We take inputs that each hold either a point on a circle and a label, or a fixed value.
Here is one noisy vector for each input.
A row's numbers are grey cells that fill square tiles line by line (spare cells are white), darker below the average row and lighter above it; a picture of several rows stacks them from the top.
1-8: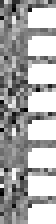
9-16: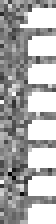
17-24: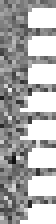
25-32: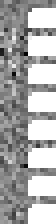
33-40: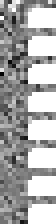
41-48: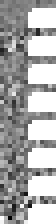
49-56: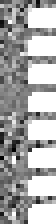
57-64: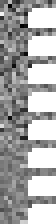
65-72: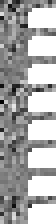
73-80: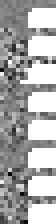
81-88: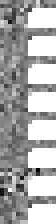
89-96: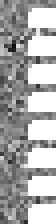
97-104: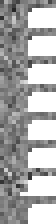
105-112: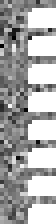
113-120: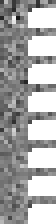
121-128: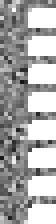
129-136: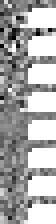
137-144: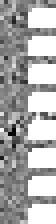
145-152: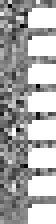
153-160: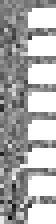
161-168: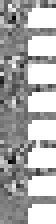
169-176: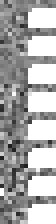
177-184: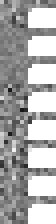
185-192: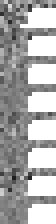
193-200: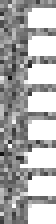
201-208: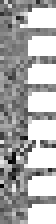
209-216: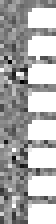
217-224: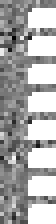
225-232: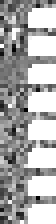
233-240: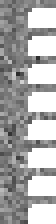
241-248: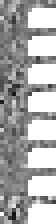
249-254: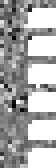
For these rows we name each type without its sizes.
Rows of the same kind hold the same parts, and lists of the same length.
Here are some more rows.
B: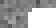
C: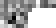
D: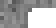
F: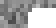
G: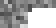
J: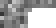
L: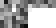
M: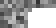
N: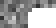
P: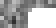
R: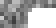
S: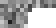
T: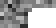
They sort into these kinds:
B, D, F, G, J, L, M, N, P, R, S, T
C

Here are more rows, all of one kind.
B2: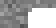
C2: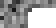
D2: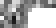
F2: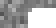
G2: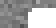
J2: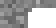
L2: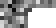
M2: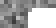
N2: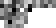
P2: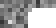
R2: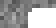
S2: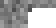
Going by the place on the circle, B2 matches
D2, G2, J2 and M2.
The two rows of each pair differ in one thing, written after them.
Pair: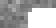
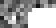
the label
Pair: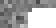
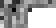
the place on the circle
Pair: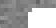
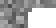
the label
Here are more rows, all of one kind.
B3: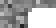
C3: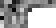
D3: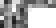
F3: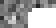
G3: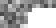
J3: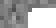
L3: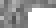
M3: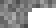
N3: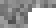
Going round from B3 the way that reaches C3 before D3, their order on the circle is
B3, G3, L3, N3, M3, C3, F3, J3, D3.
